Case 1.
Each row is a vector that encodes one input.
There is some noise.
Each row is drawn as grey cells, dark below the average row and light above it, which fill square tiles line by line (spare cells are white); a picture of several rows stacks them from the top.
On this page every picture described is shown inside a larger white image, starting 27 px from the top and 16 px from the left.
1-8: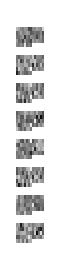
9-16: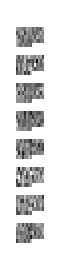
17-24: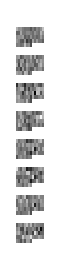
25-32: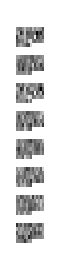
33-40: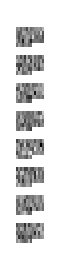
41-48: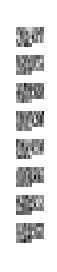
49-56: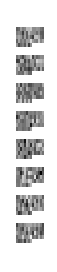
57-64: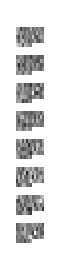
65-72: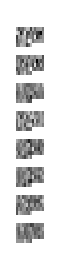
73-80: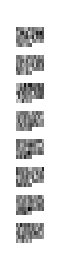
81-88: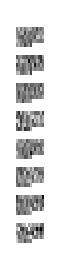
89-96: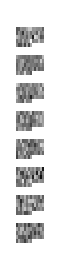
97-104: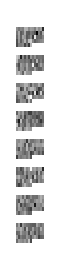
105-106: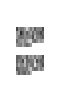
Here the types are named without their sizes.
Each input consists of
a label, together with either a label, or a point on a line.
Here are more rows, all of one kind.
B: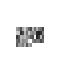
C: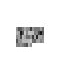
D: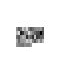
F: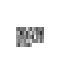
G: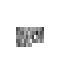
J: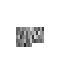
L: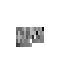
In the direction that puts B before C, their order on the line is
D, G, L, J, B, C, F.
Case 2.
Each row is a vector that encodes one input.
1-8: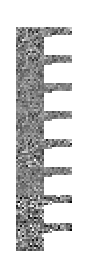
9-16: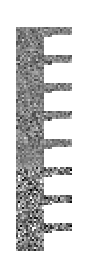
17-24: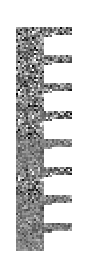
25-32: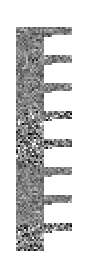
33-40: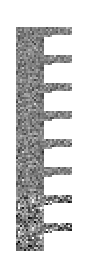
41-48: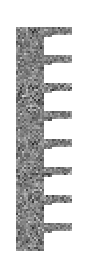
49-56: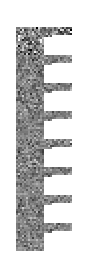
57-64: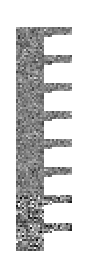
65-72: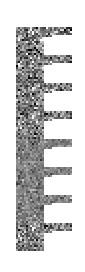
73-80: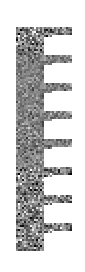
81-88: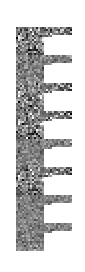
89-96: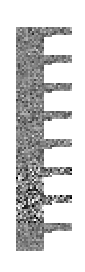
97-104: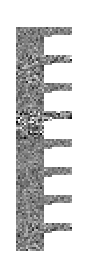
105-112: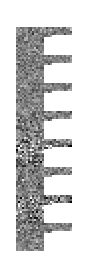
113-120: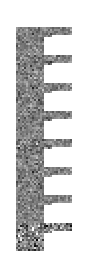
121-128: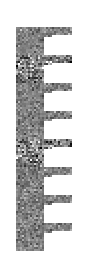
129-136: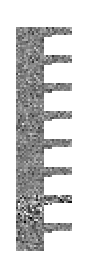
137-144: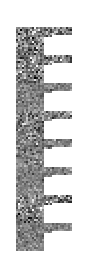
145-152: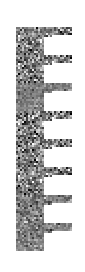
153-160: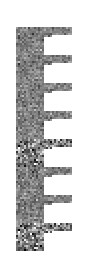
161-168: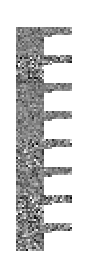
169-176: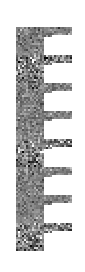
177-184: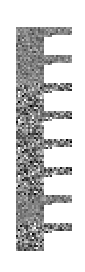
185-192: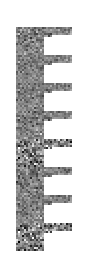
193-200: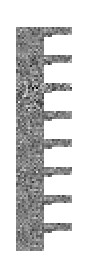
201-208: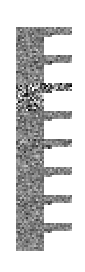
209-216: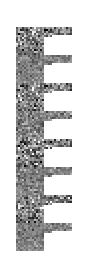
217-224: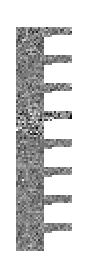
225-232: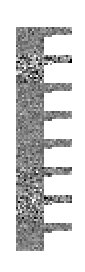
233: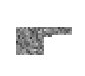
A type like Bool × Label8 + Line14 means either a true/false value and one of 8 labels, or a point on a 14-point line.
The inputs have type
(Bool × Bool × Bool × Bool + Unit) × Line8 + Circle19.
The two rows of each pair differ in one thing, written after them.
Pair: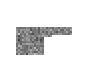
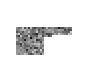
the place on the 8-point line
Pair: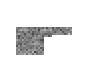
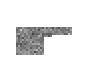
one of the four true/false values
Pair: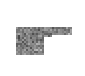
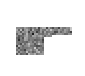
the place on the 8-point line
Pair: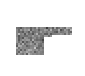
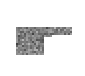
the place on the 8-point line
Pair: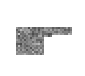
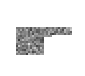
the place on the 8-point line
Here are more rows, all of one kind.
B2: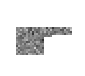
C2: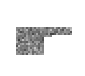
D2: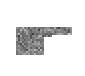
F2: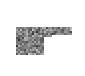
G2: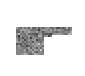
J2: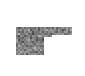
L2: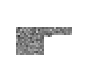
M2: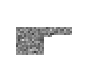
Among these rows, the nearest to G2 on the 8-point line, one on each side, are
B2 and J2.
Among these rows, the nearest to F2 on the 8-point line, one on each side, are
B2 and D2.
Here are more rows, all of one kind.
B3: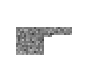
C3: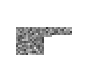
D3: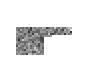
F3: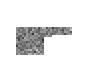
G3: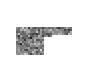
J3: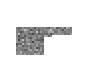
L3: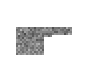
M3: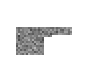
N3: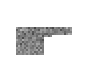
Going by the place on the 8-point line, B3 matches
C3 and J3.
